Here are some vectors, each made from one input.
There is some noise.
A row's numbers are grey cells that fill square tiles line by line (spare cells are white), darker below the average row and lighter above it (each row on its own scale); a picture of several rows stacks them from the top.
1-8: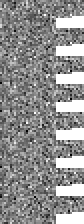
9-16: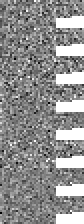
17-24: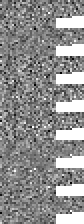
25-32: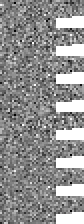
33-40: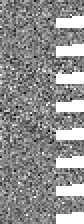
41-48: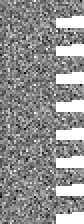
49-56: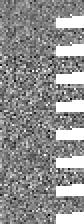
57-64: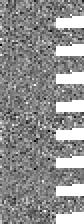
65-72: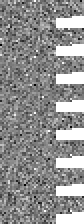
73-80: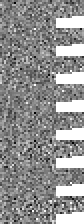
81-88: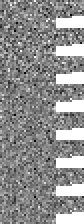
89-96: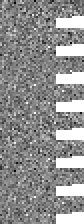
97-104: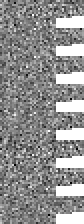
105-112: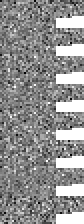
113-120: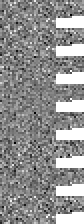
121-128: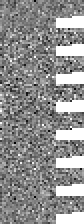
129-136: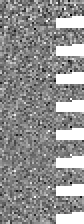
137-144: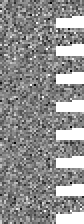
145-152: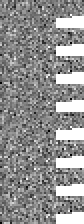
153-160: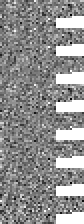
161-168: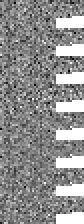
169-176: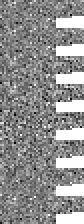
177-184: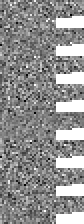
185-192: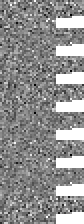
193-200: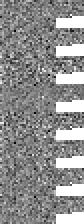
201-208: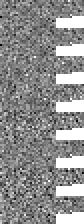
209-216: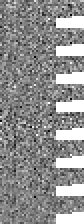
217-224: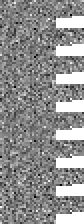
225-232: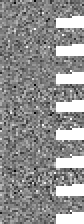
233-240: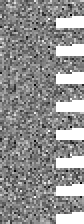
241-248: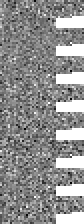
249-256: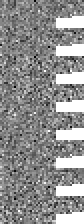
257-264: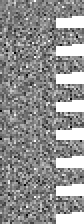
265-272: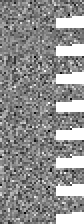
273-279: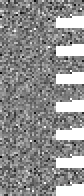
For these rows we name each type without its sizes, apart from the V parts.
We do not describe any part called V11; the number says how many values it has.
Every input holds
either a point on a circle, a node of a tree and a true/false value, or a value of V11.
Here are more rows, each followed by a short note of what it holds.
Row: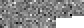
a value of V11
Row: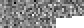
a point on a circle, a node of a tree and a true/false value
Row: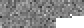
a point on a circle, a node of a tree and a true/false value
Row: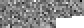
a value of V11
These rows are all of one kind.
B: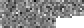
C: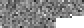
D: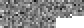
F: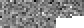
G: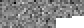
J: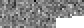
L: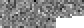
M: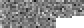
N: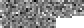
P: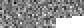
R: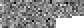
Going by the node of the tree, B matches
N and R.
